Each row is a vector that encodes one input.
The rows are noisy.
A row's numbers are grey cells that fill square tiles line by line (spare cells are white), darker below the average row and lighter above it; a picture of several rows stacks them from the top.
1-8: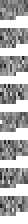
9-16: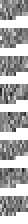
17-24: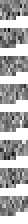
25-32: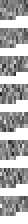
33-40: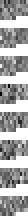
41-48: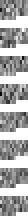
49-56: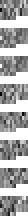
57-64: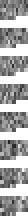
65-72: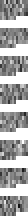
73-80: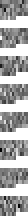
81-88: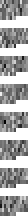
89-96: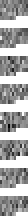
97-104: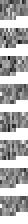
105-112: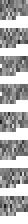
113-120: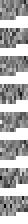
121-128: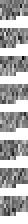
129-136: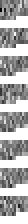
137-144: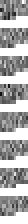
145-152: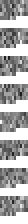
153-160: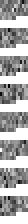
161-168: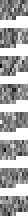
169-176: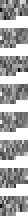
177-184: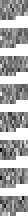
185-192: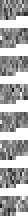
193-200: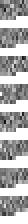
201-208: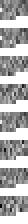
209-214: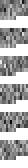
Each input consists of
a point on a 9-point line, together with either a point on a 14-point circle, or a fixed value.
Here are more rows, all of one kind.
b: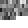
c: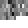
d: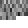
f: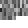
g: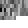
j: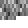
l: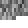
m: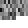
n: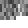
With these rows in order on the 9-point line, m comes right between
b and g.
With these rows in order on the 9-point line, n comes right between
c and g.
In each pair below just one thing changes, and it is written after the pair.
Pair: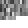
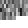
the place on the 9-point line
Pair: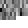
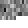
the place on the 9-point line
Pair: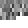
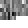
the place on the 9-point line
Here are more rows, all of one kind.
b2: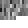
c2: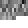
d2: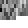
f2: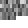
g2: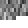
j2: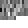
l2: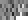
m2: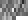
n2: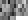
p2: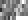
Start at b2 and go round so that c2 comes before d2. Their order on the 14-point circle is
b2, c2, m2, g2, n2, l2, p2, f2, d2, j2.
